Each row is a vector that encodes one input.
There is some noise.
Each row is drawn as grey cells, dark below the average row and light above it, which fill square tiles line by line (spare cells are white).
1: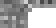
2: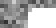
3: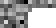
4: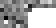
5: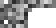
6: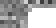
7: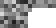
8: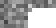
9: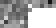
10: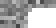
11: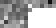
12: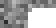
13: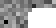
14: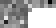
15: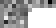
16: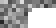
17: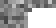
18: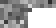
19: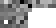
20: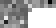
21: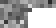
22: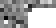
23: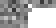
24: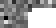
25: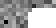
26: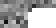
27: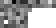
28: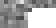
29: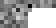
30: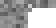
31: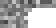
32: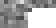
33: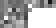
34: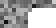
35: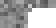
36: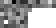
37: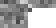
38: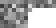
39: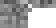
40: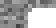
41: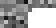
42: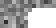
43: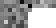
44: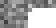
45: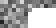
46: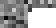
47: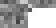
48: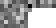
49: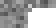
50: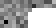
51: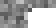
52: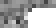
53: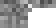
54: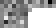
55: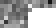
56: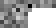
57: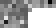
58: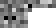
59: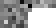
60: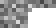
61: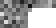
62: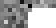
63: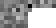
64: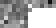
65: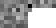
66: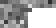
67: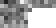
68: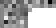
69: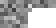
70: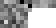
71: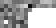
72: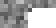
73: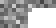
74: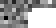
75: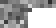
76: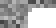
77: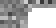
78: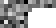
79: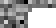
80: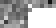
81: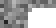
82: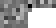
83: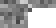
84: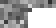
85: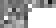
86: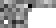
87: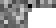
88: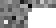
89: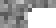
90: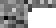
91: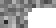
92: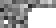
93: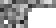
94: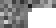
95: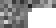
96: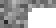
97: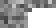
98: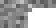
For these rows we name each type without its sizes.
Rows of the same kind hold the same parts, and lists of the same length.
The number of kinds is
2.
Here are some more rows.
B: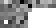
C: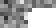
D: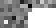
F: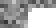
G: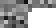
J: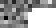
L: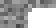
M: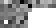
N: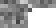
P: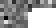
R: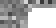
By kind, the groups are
B, D, G, J, M, P
C, F, L, N, R

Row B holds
a label and a node of a tree.
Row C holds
a node of each of two trees.
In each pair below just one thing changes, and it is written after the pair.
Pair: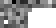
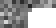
the node of the tree
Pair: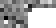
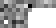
the node of the tree
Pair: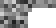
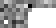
the label
